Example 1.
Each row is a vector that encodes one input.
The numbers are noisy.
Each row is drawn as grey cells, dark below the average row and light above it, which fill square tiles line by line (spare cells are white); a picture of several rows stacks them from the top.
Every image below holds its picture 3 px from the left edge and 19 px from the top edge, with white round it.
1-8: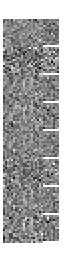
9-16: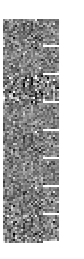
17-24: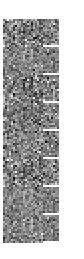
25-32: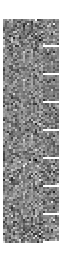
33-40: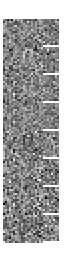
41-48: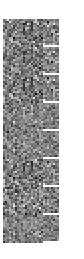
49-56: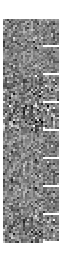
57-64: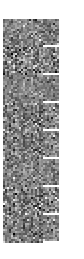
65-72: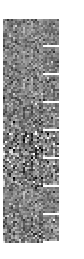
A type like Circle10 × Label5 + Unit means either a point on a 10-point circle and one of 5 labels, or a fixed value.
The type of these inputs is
Bool × Line10.
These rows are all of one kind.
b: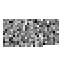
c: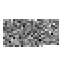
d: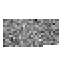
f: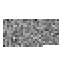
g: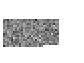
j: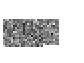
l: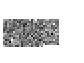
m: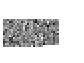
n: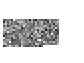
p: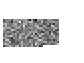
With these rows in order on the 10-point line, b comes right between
m and p.
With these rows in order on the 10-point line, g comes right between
c and f.
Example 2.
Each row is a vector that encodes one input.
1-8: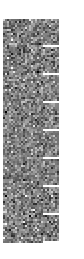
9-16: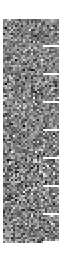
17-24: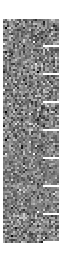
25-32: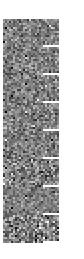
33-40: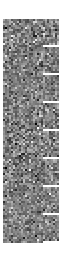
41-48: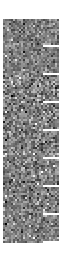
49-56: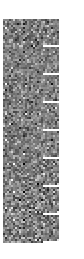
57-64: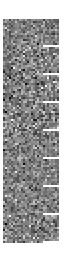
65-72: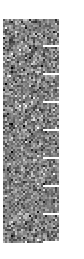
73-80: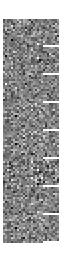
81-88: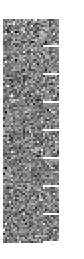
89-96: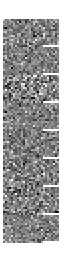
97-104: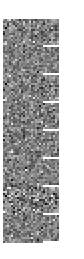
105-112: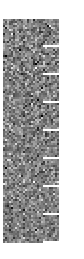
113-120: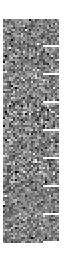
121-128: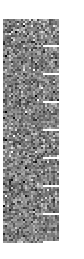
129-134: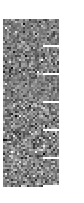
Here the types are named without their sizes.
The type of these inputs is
(Bool × Bool × Bool × Bool × Bool + Unit) × Line.
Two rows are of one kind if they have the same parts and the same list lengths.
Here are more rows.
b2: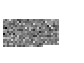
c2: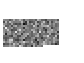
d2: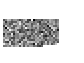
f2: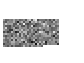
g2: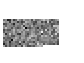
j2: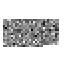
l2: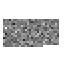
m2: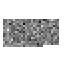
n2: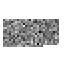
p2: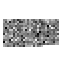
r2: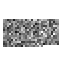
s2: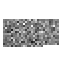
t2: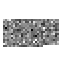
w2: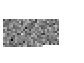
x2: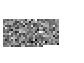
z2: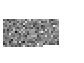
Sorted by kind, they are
b2, c2, d2, f2, g2, l2, m2, n2, p2, s2, w2, x2, z2
j2, r2, t2

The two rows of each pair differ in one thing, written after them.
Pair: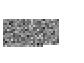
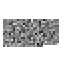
one of the five true/false values
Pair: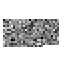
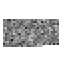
one of the five true/false values
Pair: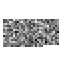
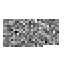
one of the five true/false values
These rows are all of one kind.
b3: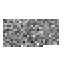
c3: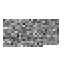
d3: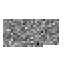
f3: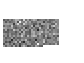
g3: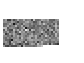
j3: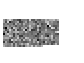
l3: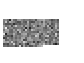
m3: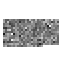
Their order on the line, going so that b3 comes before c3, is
b3, f3, g3, l3, c3, d3, m3, j3.
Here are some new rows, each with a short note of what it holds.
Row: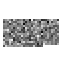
a point on a line and five true/false values
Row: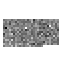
a point on a line and five true/false values
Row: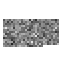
a point on a line and five true/false values
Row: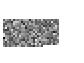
a point on a line
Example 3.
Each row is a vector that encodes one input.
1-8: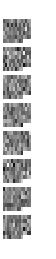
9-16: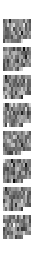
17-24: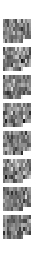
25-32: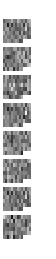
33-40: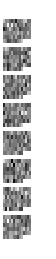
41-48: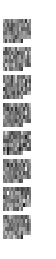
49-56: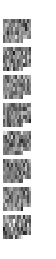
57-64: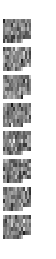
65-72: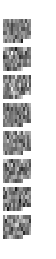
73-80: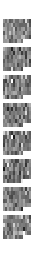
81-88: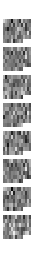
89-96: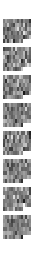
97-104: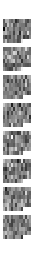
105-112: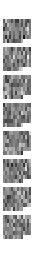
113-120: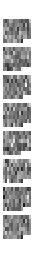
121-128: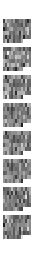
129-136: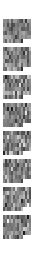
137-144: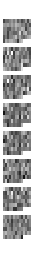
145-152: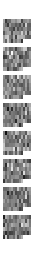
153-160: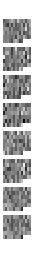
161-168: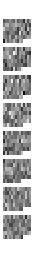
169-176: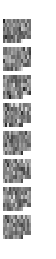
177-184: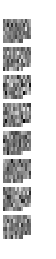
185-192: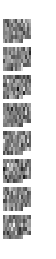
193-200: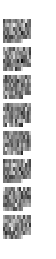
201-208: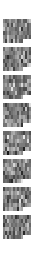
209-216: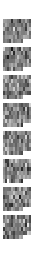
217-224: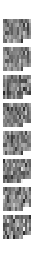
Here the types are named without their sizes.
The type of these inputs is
(Circle + Unit) × Label.
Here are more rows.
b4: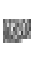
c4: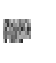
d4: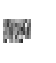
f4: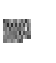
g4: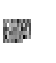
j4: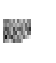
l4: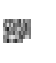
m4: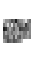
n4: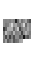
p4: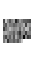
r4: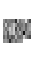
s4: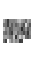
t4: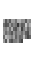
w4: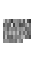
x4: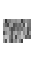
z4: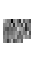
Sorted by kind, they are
b4, g4, j4, l4, m4, n4, p4, r4, w4, z4
c4, d4, f4, s4, t4, x4

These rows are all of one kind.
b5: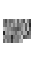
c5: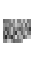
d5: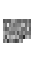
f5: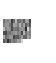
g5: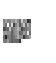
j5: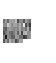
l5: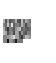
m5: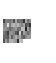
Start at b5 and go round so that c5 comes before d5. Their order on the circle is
b5, m5, c5, j5, d5, g5, l5, f5.
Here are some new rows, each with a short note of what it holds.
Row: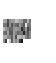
a label
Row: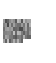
a label
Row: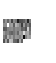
a point on a circle and a label
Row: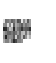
a point on a circle and a label
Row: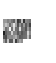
a point on a circle and a label
